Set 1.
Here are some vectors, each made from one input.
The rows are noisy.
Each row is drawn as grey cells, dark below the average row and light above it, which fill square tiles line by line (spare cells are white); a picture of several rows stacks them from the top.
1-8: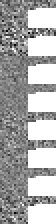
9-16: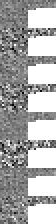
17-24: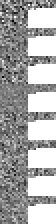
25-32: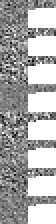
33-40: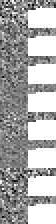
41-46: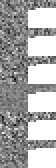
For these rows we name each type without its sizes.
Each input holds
a true/false value, together with either a fixed value, or a node of a tree.
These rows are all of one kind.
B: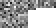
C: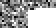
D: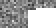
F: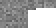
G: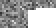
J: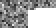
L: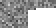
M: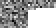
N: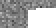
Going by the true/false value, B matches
C and N.
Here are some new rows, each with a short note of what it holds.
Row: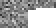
a node of a tree and a true/false value
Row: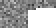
a true/false value
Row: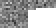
a true/false value
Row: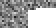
a true/false value
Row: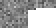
a node of a tree and a true/false value
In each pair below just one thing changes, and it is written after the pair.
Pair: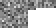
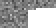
the node of the tree
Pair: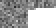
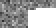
the true/false value
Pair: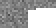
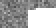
the true/false value
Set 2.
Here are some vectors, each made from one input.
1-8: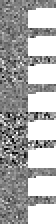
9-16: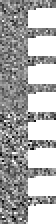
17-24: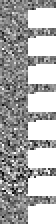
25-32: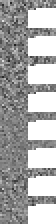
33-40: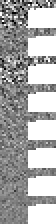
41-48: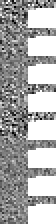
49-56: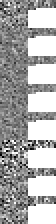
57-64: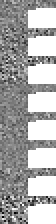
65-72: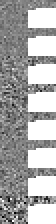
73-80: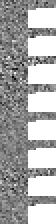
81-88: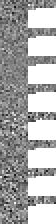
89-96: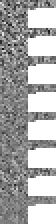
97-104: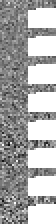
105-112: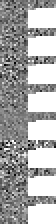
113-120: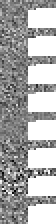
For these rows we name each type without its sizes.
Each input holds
a node of each of two trees.
